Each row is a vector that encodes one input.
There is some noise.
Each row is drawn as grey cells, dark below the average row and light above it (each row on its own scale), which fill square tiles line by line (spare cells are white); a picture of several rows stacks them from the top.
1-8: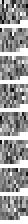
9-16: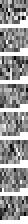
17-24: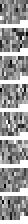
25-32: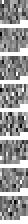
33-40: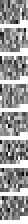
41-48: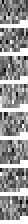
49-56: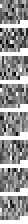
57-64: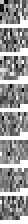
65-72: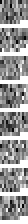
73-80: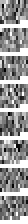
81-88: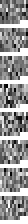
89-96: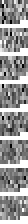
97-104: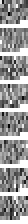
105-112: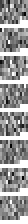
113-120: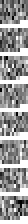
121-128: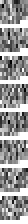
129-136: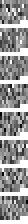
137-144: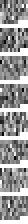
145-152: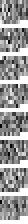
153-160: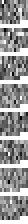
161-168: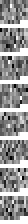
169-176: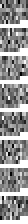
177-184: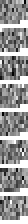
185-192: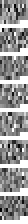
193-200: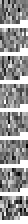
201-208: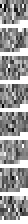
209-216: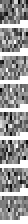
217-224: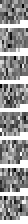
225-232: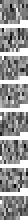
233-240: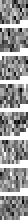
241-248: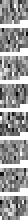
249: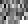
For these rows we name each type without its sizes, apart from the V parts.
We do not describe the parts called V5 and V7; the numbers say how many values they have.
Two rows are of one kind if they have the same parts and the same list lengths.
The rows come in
4 kinds.
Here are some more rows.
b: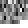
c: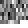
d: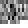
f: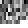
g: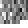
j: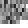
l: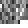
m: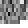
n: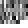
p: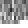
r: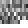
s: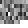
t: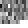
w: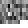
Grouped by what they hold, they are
b
c, d, g, j, p, t
f, m, s
l, n, r, w

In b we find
a true/false value and a value of V5.
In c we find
a point on each of two lines.
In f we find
a value of V7.
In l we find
a node of a tree.
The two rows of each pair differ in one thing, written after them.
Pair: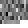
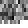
the value of V5
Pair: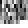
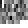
the value of V5
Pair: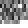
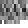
the value of V5
